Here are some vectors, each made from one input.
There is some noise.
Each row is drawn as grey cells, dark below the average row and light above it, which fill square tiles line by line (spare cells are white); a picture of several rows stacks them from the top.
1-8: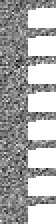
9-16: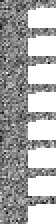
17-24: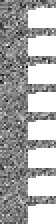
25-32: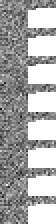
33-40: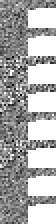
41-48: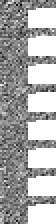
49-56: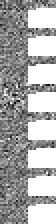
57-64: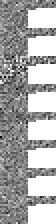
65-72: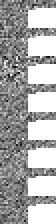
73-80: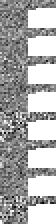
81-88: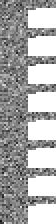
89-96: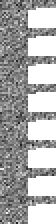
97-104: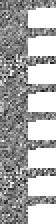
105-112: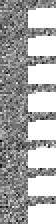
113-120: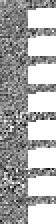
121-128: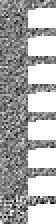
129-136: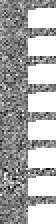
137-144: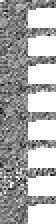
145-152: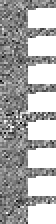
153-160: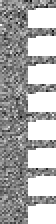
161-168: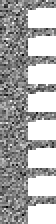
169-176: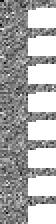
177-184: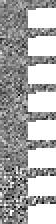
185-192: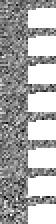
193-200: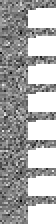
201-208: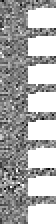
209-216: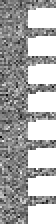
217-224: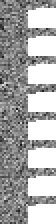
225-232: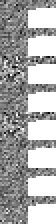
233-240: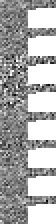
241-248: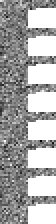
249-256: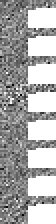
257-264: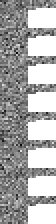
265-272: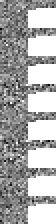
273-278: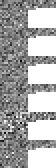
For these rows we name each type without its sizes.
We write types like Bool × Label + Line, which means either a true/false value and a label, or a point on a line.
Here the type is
Bool × (Tree × Tree + Unit).
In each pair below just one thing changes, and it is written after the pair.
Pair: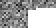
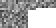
the true/false value
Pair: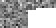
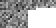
the true/false value
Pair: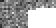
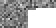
the true/false value
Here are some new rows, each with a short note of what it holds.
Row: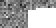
a node of each of two trees and a true/false value
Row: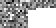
a true/false value
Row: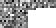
a true/false value
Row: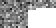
a node of each of two trees and a true/false value
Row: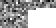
a true/false value
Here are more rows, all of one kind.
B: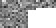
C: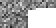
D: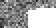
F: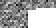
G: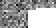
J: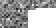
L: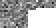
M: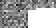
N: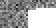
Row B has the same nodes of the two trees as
F, G and M.
